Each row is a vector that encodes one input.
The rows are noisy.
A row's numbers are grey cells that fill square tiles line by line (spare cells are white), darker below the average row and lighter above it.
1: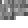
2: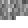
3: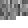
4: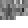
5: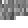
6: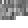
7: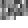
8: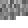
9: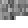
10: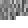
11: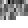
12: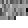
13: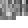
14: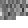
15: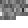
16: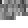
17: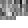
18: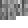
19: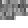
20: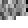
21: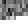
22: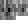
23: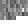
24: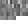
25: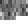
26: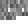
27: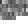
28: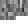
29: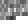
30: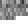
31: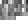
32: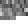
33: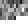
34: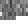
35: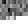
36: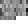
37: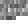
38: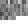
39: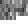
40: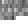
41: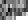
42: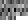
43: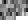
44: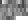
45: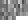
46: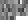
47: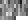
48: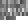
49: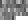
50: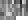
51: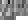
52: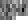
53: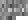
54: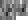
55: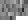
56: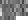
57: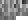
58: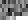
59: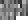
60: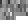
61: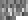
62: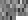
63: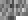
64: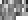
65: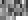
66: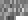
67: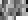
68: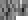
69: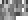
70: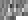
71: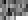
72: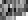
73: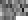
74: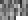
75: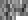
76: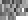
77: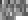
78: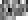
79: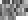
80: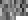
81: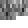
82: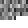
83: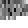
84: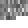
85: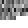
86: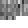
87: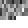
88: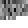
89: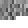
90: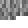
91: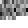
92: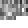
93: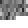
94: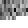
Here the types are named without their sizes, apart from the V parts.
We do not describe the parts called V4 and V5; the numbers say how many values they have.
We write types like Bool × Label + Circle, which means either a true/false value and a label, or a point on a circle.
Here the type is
(Bool × V4 + Circle) × V5.
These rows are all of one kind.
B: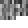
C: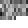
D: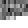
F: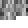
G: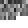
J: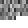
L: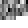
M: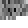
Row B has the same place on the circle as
C and J.
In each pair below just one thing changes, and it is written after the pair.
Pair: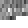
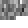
the value of V5
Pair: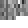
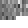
the value of V4
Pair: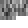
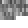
the value of V5
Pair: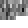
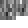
the value of V4
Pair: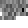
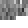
the value of V5
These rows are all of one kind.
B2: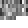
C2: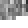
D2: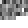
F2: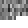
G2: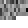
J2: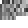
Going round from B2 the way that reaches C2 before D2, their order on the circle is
B2, C2, D2, J2, G2, F2.
